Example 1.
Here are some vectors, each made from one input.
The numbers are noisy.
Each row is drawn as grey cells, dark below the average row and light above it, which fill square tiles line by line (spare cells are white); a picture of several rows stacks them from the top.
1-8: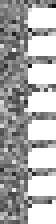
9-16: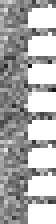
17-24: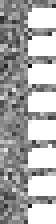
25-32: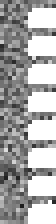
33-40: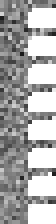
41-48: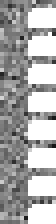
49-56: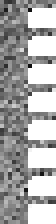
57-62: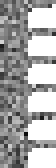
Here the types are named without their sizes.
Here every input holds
a point on a line and a true/false value.
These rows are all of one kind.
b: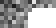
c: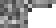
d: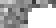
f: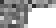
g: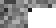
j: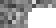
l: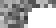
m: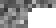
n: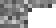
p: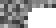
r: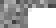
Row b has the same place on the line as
f and j.
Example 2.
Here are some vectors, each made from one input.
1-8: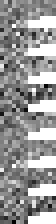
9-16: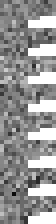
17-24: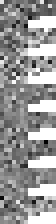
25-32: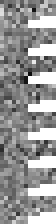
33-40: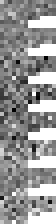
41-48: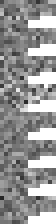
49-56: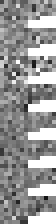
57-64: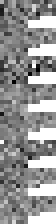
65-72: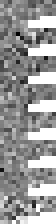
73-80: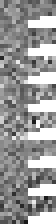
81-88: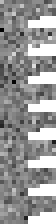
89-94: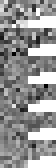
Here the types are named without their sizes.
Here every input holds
a node of each of two trees.
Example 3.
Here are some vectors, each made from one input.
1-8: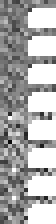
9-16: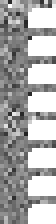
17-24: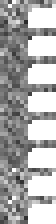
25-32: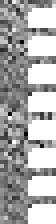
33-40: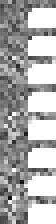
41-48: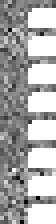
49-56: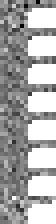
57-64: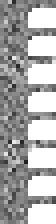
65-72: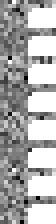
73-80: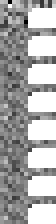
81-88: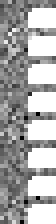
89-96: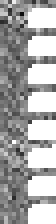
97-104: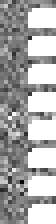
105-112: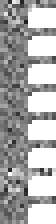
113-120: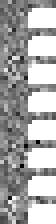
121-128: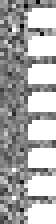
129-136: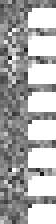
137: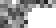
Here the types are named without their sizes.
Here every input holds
either a fixed value, or a node of a tree, or four true/false values.
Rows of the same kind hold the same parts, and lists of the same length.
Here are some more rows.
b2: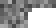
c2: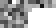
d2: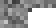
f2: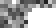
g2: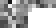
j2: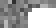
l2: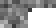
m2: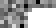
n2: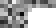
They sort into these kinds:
b2, d2, j2, l2
c2, f2, g2, n2
m2

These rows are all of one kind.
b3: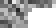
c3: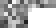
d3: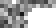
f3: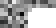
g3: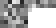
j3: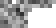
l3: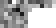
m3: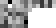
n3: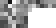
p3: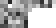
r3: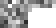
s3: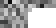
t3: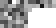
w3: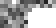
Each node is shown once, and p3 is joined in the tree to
m3 and r3.
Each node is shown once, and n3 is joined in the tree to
c3.
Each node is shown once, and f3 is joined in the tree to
d3.
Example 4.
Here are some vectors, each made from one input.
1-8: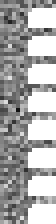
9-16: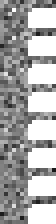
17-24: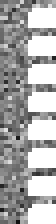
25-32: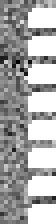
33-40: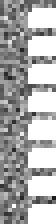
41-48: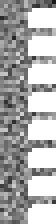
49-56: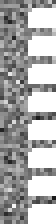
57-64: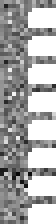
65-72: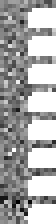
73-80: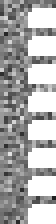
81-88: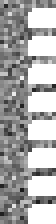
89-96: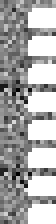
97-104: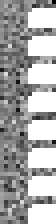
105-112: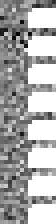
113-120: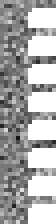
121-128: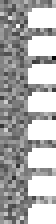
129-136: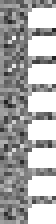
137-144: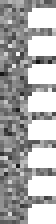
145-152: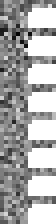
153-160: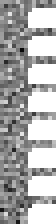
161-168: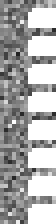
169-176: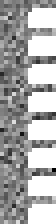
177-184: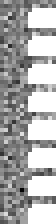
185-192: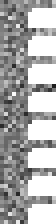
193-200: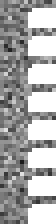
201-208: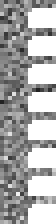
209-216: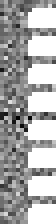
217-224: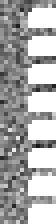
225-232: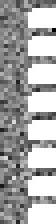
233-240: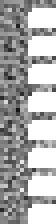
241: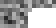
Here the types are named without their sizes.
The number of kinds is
3.
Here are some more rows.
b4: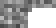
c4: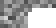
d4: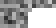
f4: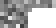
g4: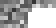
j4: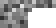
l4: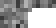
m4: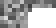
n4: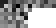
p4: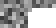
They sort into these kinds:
b4, c4, j4, l4, m4
d4, f4, g4, p4
n4

